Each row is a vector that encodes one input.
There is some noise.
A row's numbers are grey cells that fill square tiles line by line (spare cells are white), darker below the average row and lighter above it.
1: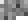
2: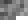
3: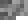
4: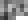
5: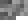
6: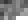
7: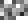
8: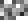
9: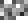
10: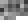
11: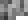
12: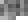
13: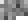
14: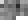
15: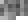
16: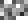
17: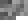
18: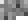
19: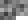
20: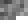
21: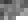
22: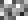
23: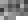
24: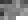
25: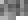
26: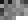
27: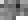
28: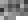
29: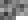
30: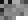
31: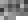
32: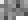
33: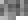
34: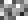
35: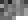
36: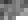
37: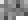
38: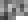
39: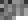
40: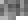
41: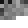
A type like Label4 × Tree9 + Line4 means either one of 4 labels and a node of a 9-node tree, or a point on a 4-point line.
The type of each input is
List2(Line4).
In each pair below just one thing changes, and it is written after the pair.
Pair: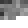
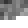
the place on the 4-point line in item 2 of the list
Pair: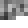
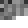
the place on the 4-point line in item 1 of the list
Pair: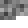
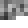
the place on the 4-point line in item 1 of the list
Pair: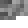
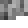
the place on the 4-point line in item 1 of the list
